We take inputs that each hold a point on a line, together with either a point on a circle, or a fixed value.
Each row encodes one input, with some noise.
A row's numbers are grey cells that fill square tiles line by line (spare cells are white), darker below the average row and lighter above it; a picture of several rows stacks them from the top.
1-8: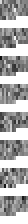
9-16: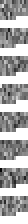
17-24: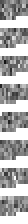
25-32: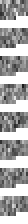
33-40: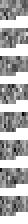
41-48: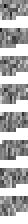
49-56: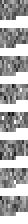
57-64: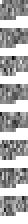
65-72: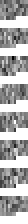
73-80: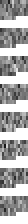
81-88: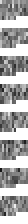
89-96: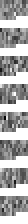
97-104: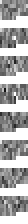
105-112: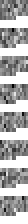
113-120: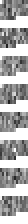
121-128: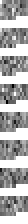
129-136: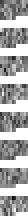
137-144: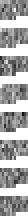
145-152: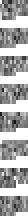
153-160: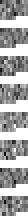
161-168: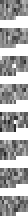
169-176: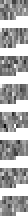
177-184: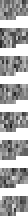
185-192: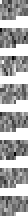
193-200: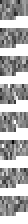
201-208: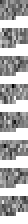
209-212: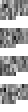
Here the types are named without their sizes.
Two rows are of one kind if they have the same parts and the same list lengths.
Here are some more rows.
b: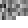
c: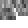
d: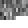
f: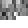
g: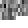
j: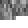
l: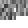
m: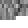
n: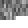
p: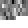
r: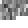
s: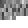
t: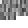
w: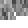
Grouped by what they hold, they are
b, c, f, g, l, p, r, t, w
d, j, m, n, s

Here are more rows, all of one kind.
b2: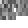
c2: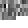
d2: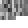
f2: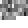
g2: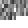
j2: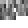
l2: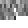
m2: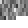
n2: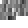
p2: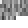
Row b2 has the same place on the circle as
g2, j2, l2 and m2.
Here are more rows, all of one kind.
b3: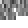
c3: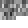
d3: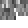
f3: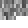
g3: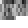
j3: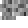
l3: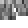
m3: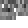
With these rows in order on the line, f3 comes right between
c3 and j3.
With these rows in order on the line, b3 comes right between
d3 and m3.
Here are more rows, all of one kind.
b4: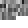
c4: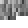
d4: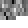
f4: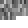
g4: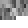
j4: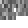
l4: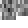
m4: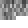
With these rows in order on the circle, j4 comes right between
c4 and g4.
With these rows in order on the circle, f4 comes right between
d4 and g4.
